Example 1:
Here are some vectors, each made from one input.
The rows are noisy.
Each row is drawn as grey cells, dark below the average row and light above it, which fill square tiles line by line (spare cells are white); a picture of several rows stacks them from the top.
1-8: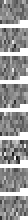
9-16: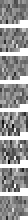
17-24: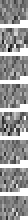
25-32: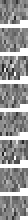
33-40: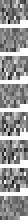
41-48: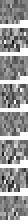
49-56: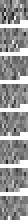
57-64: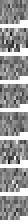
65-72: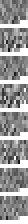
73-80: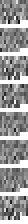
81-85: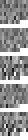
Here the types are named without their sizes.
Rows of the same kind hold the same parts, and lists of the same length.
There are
2 kinds of row.
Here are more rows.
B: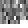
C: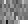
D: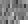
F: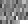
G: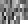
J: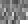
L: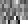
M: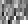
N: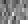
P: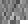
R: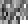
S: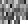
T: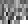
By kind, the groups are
B, G, L, M, R, S, T
C, D, F, J, N, P

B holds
a node of a tree.
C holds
four true/false values.
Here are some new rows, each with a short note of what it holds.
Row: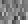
four true/false values
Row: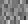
four true/false values
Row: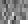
four true/false values
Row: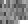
four true/false values
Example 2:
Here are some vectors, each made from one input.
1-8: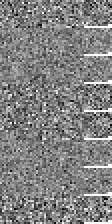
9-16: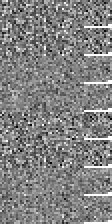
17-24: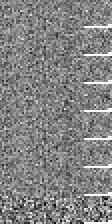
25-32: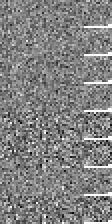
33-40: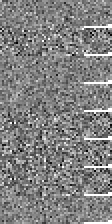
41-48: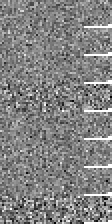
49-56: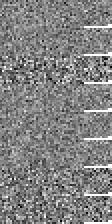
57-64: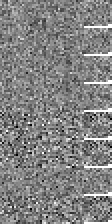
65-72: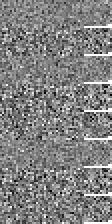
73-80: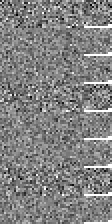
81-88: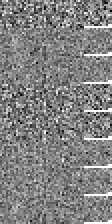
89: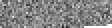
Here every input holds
either a point on a 5-point line, or a point on a 12-point line.
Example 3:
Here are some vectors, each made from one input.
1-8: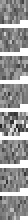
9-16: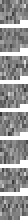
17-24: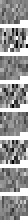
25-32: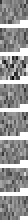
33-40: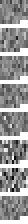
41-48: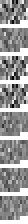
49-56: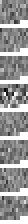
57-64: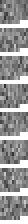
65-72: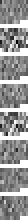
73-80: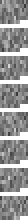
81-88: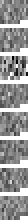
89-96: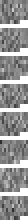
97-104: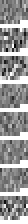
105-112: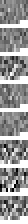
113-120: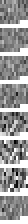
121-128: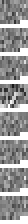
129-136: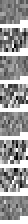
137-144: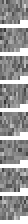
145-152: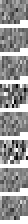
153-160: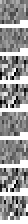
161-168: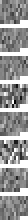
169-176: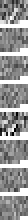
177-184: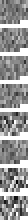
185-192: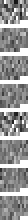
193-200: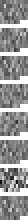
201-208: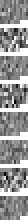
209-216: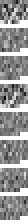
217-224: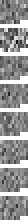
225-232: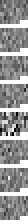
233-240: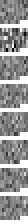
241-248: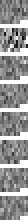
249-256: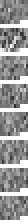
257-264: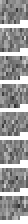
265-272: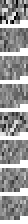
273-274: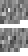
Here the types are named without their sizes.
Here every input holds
either a node of a tree, or four true/false values.
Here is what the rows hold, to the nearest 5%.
About 20% of them hold a node of a tree. The rest hold four true/false values.
